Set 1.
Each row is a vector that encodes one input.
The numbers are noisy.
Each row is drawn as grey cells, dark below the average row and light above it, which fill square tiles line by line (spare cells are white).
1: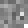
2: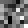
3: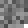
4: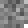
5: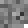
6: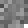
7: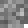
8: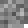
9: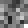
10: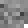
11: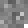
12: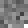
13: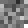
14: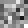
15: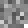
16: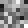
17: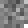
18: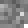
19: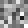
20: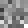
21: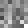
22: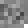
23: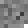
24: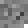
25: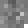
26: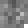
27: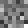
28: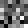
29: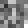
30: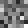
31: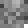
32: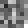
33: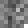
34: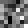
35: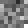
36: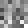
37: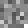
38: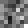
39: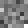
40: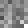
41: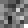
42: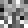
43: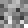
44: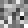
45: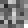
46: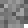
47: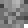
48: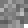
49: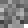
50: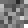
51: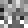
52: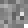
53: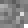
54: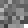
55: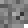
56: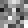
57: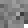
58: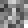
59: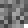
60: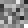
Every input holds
a list of up to two points on a 5-point line.
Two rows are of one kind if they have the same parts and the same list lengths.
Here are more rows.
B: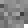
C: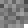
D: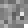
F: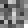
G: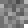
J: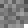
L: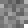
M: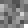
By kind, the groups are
B, C, J
D, G, L, M
F

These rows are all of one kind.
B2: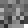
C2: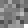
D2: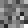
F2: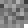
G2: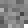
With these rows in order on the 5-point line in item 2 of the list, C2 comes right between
F2 and G2.
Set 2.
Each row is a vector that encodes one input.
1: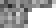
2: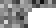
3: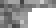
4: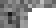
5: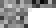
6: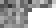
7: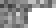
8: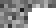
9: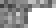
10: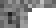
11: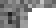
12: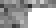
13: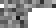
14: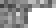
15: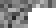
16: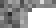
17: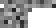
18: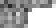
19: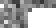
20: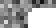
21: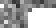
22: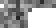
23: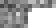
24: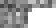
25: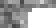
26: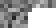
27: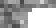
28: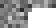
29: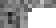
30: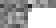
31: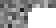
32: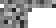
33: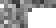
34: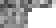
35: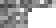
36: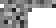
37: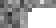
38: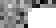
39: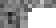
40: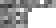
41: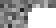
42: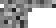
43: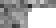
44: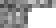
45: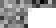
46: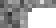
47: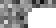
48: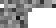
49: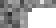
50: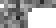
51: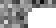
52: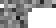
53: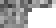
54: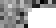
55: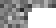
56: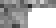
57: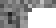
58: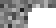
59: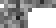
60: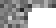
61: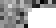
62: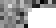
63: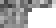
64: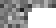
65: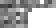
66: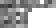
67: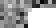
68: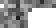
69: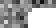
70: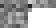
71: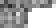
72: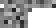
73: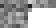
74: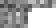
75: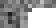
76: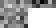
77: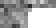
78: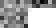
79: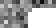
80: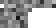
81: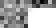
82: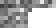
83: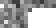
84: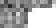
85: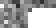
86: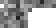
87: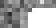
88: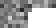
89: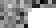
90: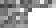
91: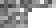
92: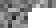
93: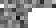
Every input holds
either a point on a 7-point line, or a node of a 13-node tree.
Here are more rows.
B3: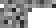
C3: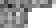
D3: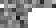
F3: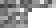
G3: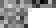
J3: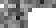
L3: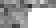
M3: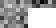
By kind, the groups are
B3, D3, G3, J3, M3
C3, F3, L3

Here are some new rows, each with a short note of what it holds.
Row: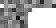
a point on a 7-point line
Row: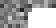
a node of a 13-node tree
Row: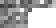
a node of a 13-node tree
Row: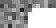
a node of a 13-node tree
